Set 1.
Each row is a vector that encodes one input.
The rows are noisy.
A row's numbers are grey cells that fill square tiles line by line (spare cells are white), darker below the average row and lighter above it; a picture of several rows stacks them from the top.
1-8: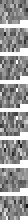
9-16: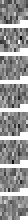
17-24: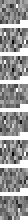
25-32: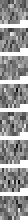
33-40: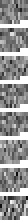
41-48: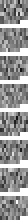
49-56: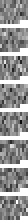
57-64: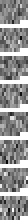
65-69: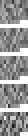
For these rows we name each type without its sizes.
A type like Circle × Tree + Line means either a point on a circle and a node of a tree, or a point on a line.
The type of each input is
(Circle + Unit) × Tree.
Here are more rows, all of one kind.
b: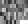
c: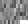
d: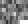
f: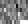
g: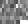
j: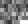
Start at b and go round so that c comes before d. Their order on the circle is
b, g, j, c, d, f.
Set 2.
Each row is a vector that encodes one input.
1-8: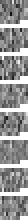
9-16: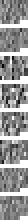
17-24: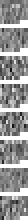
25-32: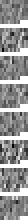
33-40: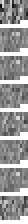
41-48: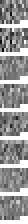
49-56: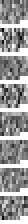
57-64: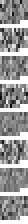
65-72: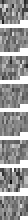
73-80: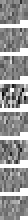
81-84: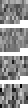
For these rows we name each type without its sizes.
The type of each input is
Bool × Bool × Bool + Circle.
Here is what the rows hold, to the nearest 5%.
About 25% of them hold a point on a circle. The rest hold three true/false values.
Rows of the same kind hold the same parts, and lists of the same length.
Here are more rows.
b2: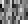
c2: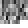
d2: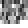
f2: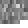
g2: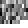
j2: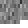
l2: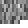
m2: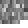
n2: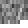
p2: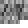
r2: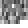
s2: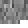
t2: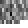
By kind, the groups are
b2, c2, d2, f2, j2, l2, m2, n2, r2, s2
g2, p2, t2

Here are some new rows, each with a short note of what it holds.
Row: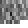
a point on a circle
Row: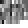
a point on a circle
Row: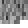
three true/false values
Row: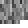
three true/false values
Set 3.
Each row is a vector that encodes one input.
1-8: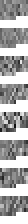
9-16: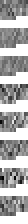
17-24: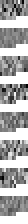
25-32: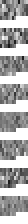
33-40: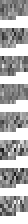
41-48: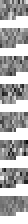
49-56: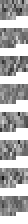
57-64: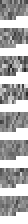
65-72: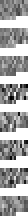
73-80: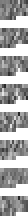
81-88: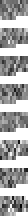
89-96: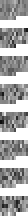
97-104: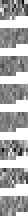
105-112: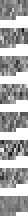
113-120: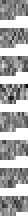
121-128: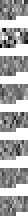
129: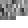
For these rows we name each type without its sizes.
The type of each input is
Line × Tree.
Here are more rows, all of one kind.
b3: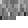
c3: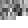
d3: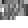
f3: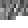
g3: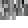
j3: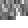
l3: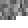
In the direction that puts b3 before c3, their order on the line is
b3, l3, f3, j3, c3, d3, g3.
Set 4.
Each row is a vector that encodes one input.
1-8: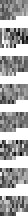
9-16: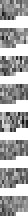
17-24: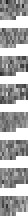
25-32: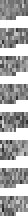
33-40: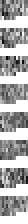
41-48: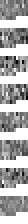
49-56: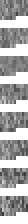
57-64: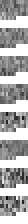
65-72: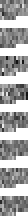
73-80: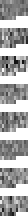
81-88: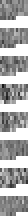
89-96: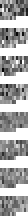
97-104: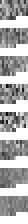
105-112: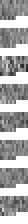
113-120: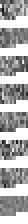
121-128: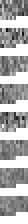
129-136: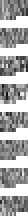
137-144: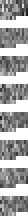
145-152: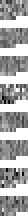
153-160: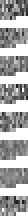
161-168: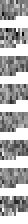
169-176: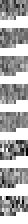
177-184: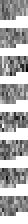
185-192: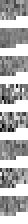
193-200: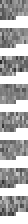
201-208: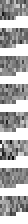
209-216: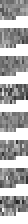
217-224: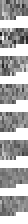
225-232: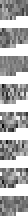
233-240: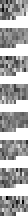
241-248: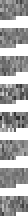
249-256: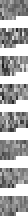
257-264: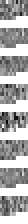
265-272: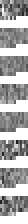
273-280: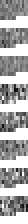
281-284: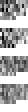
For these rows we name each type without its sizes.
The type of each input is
Circle + Tree + Unit.
